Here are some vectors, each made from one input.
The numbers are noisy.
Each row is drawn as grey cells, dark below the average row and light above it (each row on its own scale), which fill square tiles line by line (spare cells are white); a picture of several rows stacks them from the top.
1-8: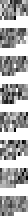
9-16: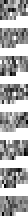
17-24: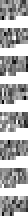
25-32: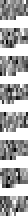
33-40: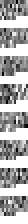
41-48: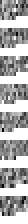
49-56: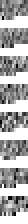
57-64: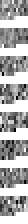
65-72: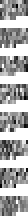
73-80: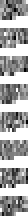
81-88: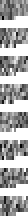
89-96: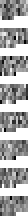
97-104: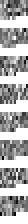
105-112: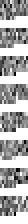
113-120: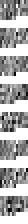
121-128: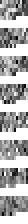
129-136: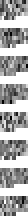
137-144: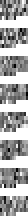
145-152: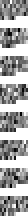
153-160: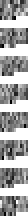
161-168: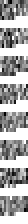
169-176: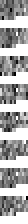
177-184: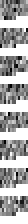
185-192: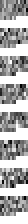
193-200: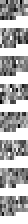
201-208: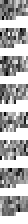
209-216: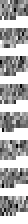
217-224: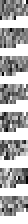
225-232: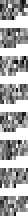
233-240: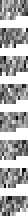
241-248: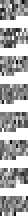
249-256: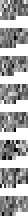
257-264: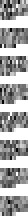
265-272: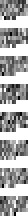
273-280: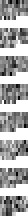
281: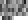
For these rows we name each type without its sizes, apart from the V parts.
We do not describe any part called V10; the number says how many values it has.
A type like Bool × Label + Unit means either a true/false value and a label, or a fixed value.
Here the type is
((Circle + Unit) × Label + Unit) × V10.
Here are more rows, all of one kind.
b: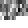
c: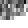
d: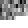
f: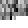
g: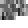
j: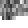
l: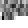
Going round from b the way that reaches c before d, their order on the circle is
b, c, j, f, l, g, d.
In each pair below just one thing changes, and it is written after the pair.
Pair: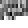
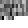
the place on the circle
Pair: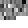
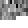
the value of V10
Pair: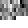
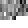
the label
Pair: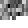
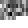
the place on the circle
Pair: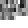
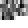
the value of V10
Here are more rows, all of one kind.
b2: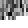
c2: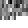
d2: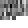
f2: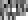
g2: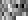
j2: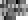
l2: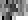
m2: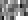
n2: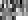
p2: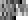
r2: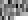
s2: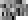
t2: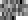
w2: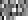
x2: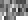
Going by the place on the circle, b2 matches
c2, g2, l2 and x2.
